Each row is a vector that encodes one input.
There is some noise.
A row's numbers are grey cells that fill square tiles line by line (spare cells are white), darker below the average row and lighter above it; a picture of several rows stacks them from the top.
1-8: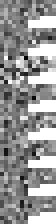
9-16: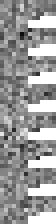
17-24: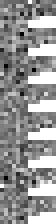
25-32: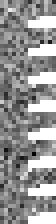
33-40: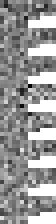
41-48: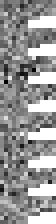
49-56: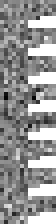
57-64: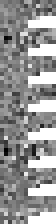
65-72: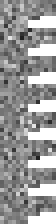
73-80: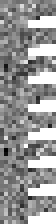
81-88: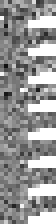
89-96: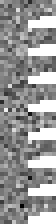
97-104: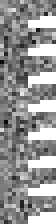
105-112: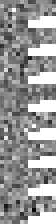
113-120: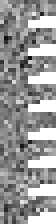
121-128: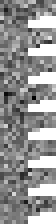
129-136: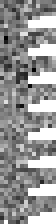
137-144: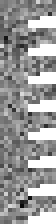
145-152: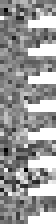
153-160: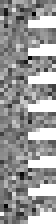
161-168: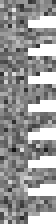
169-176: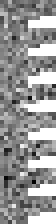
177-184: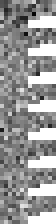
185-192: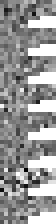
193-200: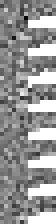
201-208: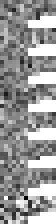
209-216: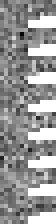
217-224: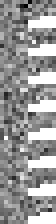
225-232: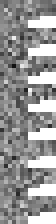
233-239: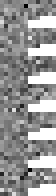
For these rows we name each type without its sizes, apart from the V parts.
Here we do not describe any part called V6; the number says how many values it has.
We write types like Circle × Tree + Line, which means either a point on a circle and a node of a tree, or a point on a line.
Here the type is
List(Bool × V6).
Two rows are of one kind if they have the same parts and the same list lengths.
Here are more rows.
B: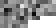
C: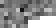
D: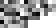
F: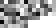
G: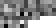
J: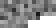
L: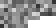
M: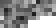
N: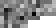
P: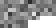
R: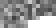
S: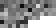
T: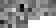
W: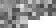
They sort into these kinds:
B, M, N
C, L, P, S, T
D, F
G, J, R, W

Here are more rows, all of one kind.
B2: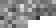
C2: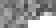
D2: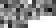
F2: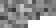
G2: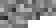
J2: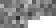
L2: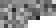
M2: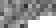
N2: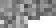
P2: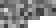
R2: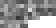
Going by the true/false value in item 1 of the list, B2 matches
F2, G2, L2 and N2.
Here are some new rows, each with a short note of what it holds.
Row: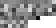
a list of two items
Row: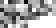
the empty list
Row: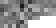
a list of three items
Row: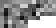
a list of one item
